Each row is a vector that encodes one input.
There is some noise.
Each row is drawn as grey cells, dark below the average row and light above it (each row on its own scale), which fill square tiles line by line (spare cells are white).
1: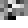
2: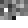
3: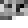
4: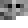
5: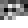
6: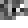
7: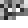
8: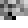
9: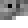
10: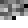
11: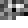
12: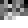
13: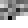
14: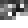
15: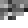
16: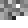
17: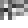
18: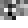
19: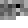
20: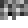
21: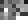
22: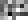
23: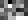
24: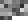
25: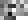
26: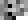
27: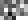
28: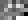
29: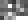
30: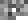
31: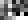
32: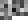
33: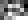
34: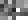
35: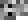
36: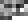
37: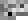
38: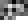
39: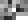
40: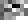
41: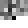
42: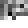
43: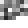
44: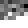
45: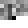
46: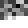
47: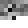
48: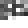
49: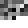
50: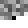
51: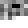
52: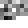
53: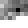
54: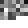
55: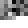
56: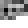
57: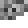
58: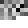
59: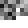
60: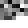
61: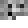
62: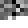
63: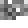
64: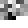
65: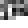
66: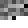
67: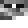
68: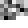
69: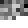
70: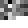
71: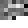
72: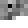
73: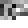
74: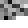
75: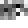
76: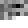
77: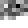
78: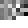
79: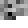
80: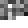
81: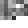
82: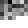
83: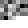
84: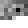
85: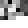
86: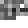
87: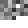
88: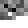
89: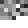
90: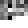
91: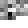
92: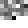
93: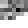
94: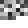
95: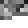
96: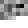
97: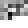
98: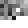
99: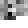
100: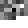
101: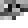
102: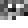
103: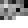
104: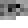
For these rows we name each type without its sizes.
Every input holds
a point on a line, together with either a fixed value, or a node of a tree.
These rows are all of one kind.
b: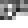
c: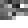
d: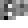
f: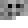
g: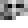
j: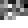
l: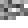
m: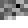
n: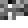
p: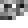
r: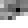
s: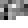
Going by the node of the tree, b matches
c and m.
